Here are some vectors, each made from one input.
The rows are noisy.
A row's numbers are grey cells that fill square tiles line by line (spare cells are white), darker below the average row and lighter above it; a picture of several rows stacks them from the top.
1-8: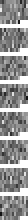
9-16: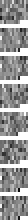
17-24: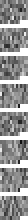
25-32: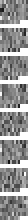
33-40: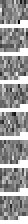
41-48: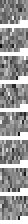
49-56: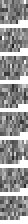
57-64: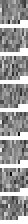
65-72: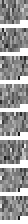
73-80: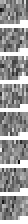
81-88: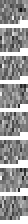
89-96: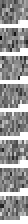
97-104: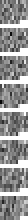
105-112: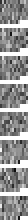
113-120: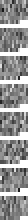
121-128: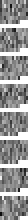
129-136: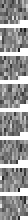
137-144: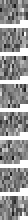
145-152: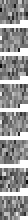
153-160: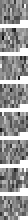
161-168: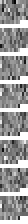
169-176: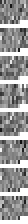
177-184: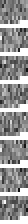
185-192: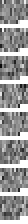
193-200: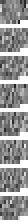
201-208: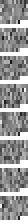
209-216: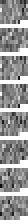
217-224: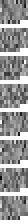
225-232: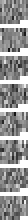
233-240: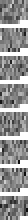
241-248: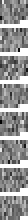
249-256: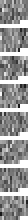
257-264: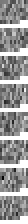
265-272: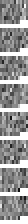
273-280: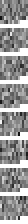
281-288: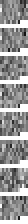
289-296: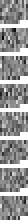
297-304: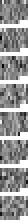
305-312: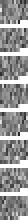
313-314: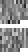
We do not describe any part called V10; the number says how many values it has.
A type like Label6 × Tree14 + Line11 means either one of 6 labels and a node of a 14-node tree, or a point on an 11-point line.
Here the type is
Bool × (Circle5 + Circle13) × Line5 + V10.
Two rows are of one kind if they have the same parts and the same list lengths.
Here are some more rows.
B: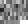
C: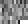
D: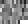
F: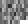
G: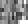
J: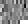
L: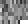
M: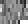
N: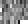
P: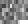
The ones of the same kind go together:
B, G
C, D, J, L, M, N
F, P

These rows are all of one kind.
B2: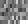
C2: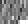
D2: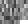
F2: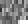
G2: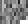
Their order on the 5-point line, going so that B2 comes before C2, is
B2, D2, F2, G2, C2.
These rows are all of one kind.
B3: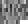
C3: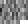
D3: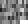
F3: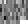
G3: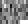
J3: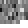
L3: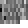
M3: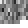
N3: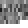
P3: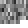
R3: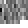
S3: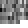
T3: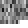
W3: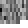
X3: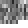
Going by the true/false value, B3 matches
G3, N3, T3 and X3.
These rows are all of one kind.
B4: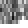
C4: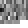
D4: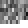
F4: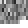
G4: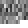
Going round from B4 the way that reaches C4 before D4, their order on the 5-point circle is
B4, F4, C4, G4, D4.
